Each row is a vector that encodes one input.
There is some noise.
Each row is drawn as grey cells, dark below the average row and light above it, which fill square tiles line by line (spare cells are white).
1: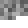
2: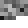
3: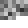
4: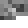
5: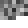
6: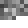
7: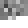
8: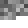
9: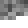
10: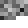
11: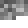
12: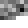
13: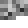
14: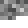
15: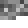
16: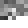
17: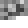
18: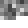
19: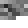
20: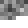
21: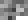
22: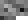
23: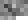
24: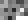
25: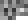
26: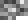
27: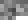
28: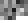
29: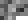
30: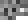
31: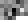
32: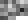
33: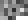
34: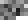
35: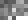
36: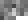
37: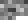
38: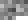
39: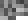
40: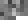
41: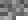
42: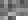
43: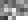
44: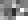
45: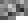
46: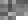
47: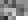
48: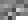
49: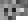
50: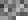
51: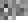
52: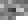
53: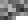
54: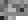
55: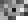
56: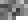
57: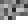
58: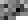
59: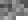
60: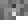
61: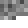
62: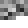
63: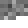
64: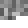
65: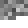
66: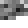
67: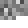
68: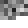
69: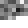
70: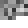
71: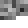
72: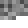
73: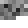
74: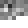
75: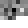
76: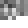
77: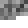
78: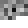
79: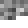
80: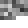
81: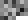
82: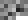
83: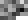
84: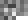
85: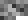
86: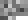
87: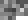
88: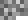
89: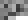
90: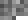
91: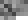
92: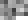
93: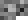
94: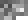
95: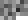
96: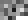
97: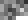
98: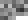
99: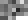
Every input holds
a point on a 6-point line, together with either a point on a 6-point line, or four true/false values.
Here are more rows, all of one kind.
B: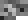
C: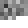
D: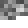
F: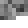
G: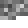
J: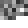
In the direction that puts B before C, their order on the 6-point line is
B, F, C, G, D, J.
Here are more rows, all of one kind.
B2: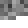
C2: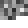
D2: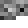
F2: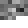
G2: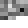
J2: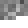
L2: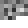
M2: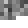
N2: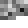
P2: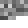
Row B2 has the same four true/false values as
C2, D2 and F2.
